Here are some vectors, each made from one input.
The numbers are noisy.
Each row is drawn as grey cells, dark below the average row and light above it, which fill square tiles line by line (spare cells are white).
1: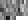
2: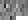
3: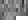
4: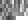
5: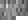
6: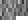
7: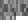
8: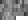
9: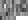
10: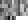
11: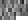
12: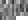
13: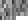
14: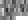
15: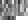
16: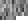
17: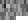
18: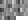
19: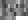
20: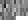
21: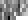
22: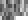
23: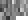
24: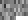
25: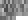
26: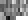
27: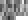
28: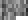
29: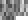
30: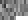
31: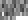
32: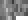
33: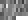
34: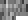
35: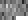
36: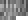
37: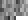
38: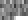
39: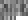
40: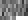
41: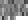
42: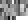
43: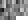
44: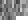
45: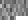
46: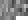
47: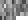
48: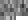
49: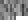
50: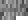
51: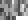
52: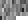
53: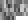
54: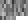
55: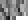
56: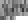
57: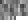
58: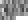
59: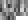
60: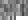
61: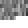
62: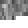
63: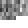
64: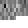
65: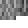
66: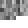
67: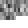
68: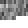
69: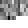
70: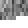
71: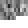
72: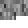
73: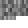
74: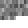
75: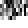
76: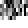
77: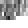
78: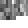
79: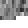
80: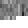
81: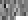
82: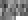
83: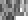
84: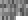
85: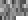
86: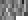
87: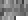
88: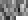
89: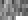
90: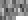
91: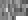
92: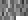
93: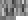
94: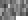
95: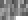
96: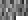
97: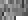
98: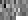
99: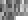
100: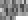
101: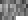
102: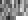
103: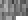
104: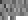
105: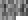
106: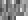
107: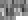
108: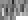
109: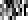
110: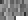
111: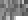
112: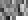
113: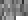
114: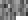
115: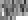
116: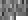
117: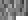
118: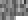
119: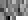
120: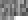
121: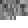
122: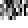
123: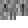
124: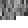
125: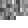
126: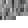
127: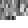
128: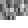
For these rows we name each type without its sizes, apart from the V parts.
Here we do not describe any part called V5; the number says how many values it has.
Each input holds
a list of items, each a true/false value and a value of V5.
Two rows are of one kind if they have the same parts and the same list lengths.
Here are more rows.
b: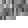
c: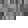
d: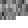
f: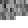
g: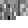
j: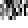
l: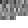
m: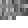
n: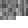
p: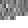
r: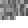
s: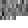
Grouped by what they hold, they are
b, c, d, f, l, m, n, p, r, s
g
j

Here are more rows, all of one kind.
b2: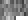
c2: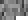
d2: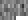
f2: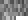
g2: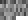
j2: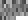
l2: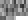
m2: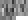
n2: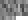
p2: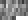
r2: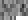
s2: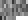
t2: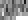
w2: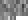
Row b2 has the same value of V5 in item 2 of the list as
f2, g2, m2 and w2.
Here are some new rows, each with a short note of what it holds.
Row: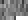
a list of two items
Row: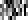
the empty list
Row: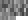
a list of two items
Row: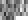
a list of one item
